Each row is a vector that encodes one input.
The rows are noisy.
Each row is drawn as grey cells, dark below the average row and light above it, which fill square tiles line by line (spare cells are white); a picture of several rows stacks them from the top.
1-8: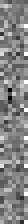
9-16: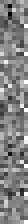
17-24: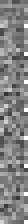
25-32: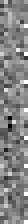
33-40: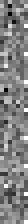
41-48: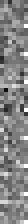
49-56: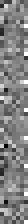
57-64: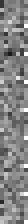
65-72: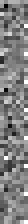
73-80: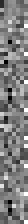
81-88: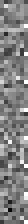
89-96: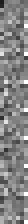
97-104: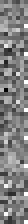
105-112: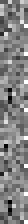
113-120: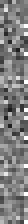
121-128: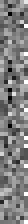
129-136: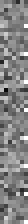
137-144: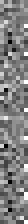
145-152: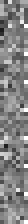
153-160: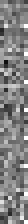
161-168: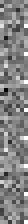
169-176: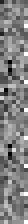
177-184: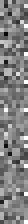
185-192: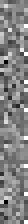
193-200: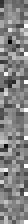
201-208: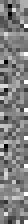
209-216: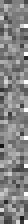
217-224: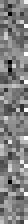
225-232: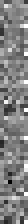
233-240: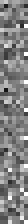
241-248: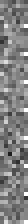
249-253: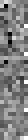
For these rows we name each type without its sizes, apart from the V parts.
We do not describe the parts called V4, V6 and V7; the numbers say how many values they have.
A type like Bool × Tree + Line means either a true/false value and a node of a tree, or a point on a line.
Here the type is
Bool × (Tree + V7) + Line × V4 + V6.
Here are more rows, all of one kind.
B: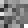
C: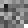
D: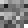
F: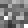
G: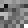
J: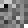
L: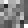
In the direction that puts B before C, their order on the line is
F, L, D, B, G, C, J.
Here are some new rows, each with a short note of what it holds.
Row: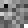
a point on a line and a value of V4
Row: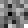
a value of V6
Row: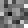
a value of V6
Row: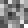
a value of V6
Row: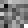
a point on a line and a value of V4
